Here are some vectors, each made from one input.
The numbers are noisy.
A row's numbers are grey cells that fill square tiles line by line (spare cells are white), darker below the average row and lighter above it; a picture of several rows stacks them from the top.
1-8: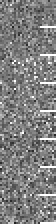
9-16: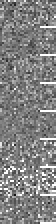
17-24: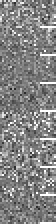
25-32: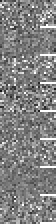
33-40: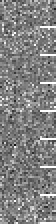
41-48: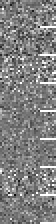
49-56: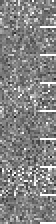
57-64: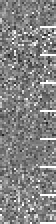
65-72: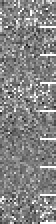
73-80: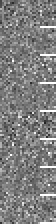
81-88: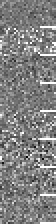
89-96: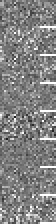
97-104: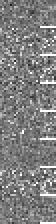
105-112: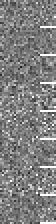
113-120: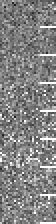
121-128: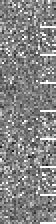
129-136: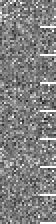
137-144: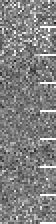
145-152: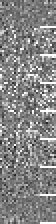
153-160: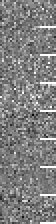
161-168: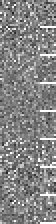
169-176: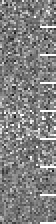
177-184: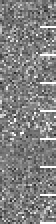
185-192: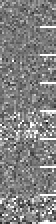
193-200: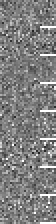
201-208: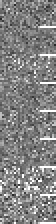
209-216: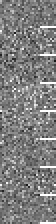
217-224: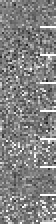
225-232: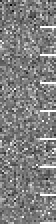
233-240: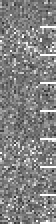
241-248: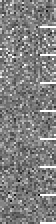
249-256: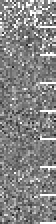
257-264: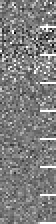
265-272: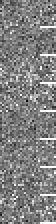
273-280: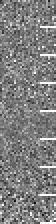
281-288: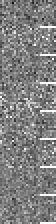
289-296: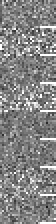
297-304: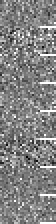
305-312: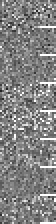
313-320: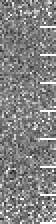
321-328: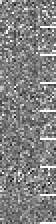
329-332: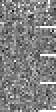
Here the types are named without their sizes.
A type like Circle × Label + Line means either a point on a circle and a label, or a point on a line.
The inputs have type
Bool × Bool × Bool + List(Line).
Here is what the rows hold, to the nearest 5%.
About 40% of them hold three true/false values. The rest are lists of points on a line.
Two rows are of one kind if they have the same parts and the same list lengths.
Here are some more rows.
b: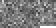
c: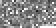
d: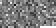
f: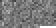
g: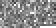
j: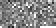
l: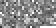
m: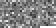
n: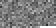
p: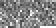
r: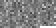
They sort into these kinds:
b
c, d, f, n, r
g, l, m
j, p

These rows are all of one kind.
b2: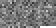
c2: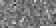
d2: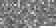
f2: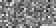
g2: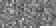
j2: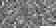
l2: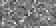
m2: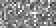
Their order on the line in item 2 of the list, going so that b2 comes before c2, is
b2, f2, l2, d2, c2, m2, g2, j2.
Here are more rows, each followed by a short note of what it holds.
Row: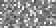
a list of two items
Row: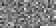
three true/false values
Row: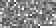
three true/false values
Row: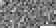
a list of two items
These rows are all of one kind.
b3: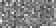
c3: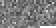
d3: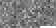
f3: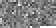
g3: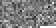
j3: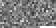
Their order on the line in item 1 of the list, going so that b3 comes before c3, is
f3, b3, c3, j3, g3, d3.
